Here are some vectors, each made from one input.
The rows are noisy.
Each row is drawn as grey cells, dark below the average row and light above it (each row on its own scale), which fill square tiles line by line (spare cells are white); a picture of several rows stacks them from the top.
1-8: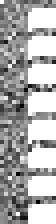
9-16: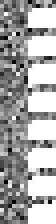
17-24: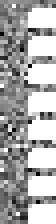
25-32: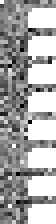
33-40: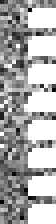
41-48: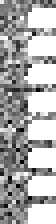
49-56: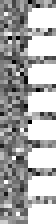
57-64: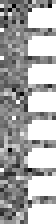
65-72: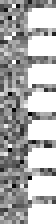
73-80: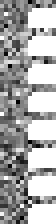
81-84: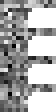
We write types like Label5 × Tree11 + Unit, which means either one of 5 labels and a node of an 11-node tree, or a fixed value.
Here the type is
(Label6 + Line4) × Line8.
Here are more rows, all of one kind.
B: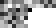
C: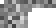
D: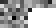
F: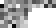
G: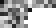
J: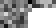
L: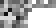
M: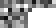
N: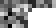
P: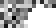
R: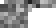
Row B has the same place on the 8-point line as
C, F, G and P.
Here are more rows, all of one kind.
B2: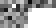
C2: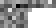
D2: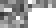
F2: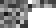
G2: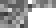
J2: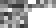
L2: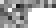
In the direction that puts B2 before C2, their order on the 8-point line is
B2, C2, L2, J2, D2, G2, F2.
